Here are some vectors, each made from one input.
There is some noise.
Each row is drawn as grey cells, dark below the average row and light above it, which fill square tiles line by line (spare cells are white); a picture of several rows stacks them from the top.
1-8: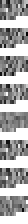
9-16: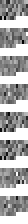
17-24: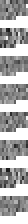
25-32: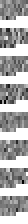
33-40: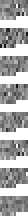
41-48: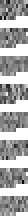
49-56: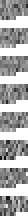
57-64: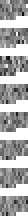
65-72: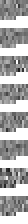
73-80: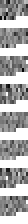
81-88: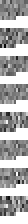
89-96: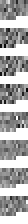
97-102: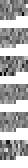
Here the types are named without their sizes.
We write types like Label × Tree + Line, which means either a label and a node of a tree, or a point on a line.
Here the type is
Bool × Line + Tree.
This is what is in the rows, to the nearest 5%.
About 30% of them hold a point on a line and a true/false value. The rest hold a node of a tree.
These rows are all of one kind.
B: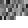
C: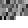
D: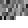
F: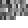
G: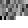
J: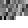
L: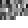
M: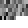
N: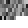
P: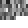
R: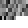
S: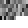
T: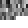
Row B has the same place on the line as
D, F, N and P.
